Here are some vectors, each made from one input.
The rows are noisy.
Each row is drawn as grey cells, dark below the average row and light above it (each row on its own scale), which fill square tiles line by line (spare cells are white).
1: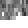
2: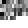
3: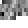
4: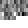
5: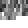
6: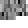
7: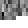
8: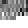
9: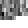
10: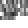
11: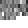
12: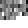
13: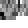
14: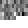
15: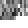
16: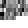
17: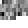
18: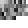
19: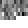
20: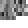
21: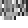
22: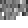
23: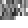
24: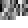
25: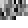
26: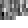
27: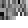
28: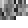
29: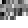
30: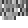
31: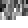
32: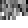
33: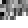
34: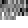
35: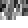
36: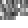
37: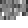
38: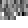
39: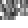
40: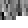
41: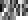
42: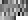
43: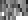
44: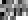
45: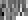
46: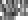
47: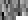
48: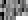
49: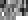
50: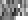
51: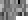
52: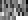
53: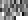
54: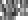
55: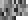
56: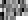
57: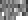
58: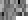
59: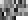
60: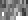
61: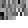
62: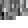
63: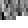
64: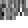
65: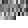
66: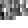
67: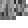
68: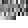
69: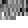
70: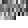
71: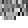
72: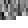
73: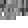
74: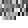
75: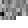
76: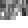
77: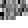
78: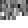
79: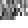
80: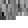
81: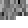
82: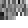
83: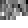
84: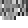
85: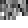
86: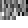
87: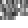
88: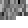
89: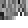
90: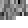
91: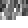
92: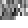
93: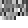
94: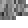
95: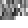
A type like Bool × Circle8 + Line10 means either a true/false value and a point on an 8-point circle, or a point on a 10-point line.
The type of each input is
Bool × (Tree13 + Unit).
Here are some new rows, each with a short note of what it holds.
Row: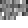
a node of a 13-node tree and a true/false value
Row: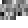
a node of a 13-node tree and a true/false value
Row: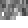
a node of a 13-node tree and a true/false value
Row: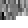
a node of a 13-node tree and a true/false value
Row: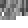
a node of a 13-node tree and a true/false value
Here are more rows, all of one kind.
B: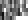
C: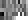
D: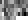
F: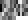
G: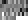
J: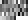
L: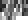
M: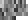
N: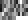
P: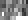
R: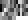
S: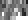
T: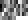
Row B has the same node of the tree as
F, N, R and T.
